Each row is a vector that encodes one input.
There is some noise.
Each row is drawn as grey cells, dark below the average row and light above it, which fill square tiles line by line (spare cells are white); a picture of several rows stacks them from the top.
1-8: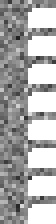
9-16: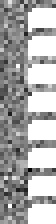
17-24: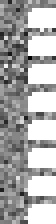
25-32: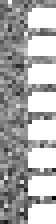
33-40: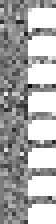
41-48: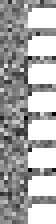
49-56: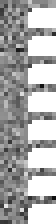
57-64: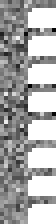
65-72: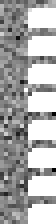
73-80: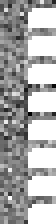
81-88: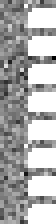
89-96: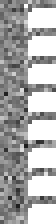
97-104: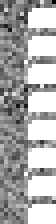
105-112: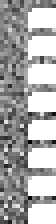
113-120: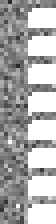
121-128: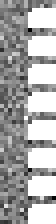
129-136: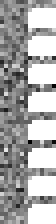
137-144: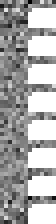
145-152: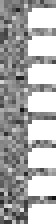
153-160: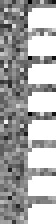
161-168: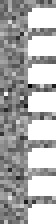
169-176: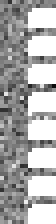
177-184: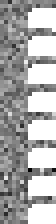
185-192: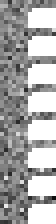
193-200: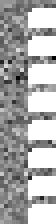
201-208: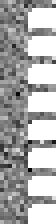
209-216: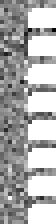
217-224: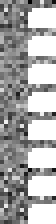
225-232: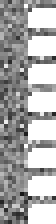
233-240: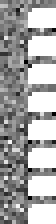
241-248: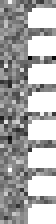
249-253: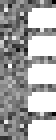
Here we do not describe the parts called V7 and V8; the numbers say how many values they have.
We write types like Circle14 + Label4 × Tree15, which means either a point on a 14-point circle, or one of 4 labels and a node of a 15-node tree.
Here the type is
(Bool × Tree10 × V8 + Unit) × (Tree9 + Unit) × V7.
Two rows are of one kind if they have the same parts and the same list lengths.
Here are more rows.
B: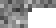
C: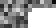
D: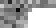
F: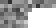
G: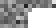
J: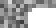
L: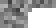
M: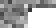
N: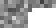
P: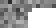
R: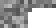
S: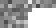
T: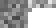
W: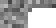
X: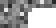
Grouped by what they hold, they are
B, D, F, L, M, N, P, R, S, W
C
G, J, T
X

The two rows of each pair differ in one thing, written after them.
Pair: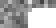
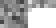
the value of V7
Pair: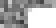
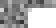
the true/false value
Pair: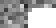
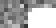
the true/false value
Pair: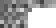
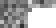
the true/false value
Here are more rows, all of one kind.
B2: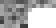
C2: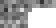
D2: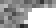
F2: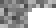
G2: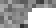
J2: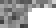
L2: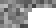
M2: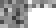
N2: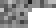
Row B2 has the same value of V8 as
J2 and N2.
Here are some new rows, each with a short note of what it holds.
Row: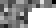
a value of V7
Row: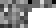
a value of V7
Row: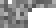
a node of a 9-node tree, a node of a 10-node tree, a true/false value, a value of V7 and a value of V8
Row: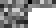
a node of a 9-node tree and a value of V7
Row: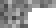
a node of a 9-node tree, a node of a 10-node tree, a true/false value, a value of V7 and a value of V8
